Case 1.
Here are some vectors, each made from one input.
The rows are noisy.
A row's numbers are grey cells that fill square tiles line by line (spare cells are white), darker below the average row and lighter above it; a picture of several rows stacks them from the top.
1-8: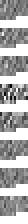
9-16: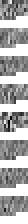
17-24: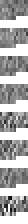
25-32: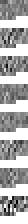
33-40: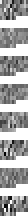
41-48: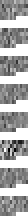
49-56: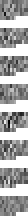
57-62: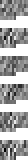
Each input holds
two labels (each one of 9).
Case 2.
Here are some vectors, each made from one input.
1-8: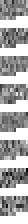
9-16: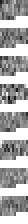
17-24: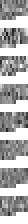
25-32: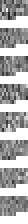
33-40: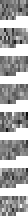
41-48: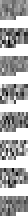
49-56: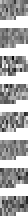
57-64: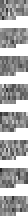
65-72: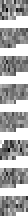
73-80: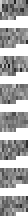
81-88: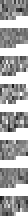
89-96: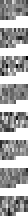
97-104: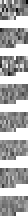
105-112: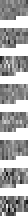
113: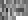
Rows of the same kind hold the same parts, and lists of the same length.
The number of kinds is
3.
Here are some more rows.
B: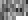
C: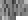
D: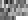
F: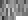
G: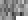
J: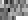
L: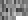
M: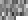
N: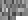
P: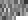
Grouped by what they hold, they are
B, F, L
C, G, M, N, P
D, J

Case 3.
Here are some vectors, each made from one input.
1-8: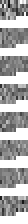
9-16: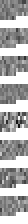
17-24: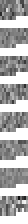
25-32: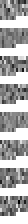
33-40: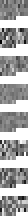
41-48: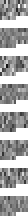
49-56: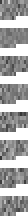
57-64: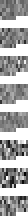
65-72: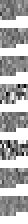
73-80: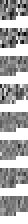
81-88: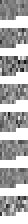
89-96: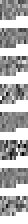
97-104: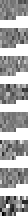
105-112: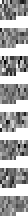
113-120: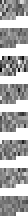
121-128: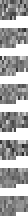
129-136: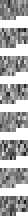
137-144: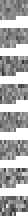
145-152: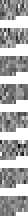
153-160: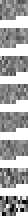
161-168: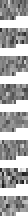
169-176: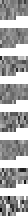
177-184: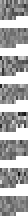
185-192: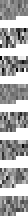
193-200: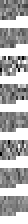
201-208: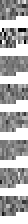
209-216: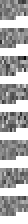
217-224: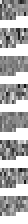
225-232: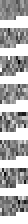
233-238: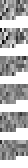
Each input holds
a list of up to two items, each a point on a 4-point line and a point on a 6-point line.
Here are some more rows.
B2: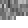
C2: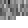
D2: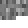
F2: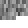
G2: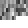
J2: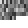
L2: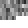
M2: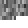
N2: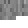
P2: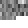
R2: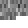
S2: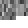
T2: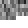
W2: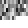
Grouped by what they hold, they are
B2, F2, G2, L2, M2, P2, T2
C2, D2, N2, R2, S2, W2
J2

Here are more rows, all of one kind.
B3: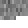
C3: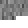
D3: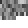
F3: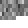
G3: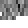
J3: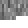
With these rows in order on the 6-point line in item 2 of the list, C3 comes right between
B3 and F3.
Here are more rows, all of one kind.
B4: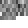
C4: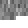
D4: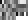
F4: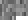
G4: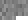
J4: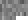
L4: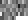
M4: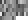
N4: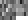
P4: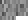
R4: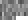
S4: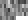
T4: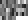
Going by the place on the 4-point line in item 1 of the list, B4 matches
D4 and S4.
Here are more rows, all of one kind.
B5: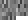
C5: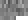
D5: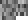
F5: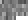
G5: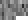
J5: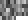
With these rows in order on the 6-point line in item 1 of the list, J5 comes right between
B5 and D5.
